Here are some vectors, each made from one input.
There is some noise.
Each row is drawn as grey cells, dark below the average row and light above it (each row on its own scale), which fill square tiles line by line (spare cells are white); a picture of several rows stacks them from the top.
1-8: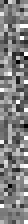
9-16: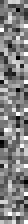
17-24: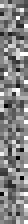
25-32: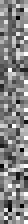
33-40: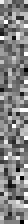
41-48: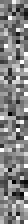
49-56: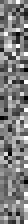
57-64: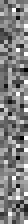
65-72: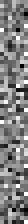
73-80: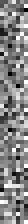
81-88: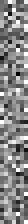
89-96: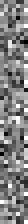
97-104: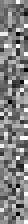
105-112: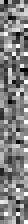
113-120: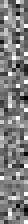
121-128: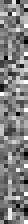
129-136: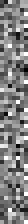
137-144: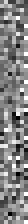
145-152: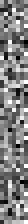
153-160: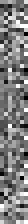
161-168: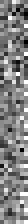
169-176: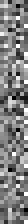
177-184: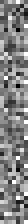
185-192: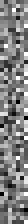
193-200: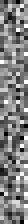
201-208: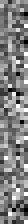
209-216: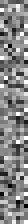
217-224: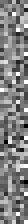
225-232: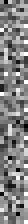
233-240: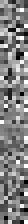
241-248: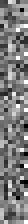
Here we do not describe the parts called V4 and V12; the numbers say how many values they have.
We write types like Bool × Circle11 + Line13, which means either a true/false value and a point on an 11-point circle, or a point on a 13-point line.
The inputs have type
Bool × Label9 + Unit + V4 × V12.
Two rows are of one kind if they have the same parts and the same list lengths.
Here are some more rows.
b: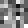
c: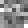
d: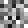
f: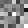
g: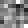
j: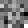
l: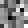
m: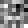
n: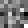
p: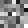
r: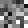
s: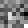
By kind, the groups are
b, g, j, m, n, s
c, d, l, r
f, p

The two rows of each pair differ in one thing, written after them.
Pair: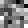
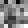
the value of V4
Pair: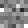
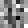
the value of V4
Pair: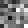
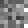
the value of V4
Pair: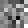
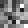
the value of V4
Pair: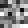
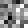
the value of V12
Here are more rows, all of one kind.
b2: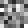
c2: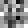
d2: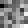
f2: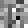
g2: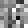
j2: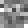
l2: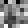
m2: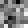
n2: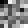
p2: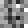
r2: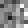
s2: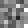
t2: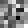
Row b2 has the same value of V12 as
f2 and g2.
